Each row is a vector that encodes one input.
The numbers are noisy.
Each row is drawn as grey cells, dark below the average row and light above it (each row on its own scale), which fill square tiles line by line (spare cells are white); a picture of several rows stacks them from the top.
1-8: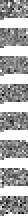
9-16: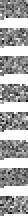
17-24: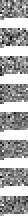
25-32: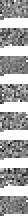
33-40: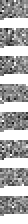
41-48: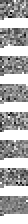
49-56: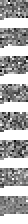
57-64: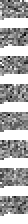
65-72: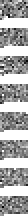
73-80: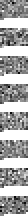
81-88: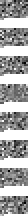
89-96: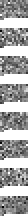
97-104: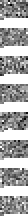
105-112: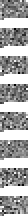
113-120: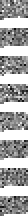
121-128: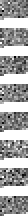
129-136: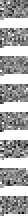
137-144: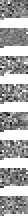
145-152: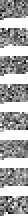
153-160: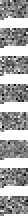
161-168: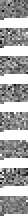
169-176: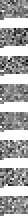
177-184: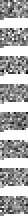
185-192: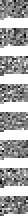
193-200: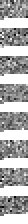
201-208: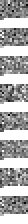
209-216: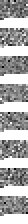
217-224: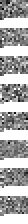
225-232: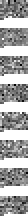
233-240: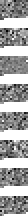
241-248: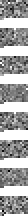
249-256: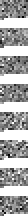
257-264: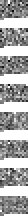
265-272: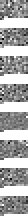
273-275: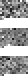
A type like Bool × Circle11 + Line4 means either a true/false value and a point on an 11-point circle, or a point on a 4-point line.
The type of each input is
Line10 × (Line17 + Tree13).
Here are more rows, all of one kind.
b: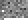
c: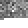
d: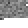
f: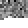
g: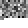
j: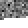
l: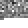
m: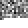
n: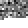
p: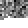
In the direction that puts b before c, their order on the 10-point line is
j, p, n, f, g, d, b, c, l, m.
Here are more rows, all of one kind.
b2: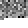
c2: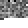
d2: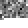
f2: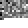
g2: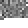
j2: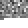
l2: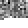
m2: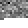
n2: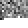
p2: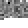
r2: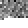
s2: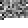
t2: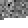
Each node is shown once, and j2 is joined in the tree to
b2 and d2.
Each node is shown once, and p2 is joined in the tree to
n2.
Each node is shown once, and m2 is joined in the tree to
d2, l2, n2, r2 and t2.
